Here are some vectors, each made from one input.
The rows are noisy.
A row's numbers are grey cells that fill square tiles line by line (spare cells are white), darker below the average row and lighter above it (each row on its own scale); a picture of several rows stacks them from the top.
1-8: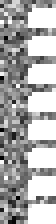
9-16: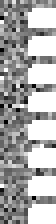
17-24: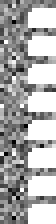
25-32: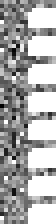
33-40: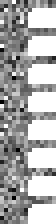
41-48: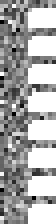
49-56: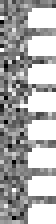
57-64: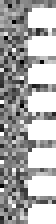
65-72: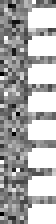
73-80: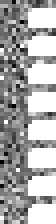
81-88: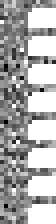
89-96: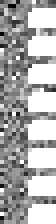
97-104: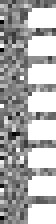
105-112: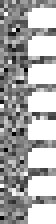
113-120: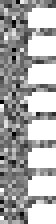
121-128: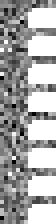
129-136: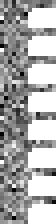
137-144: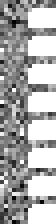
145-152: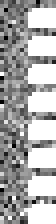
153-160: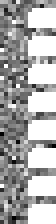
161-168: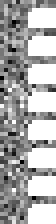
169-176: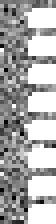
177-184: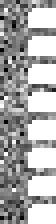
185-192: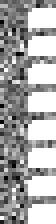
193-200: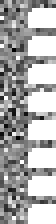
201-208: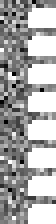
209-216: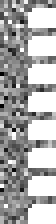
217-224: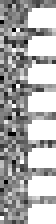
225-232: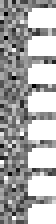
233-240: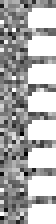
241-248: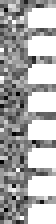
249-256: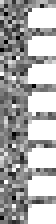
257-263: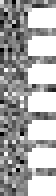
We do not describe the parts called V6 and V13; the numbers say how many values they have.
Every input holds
three true/false values and a value of V13, together with either a node of an 11-node tree, or a value of V6.
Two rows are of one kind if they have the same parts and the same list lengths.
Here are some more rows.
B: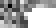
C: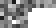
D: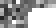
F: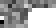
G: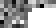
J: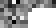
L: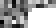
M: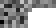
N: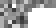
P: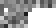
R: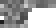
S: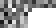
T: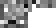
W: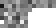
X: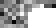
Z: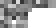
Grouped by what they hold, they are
B, C, D, G, J, L, M, W
F, N, P, R, S, T, X, Z

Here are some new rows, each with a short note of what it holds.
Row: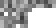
three true/false values, a value of V6 and a value of V13
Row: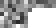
three true/false values, a value of V6 and a value of V13
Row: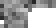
three true/false values, a value of V6 and a value of V13
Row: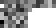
a node of an 11-node tree, three true/false values and a value of V13
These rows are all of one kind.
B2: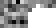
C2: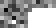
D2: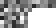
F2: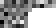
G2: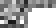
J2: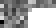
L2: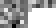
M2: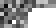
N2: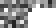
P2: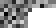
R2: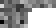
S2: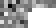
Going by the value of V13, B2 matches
C2, N2, P2 and S2.
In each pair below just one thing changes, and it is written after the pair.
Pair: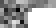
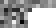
the value of V13
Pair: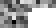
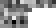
the node of the tree
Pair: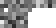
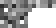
the value of V13
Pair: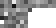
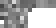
the node of the tree
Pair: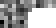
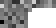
the value of V13
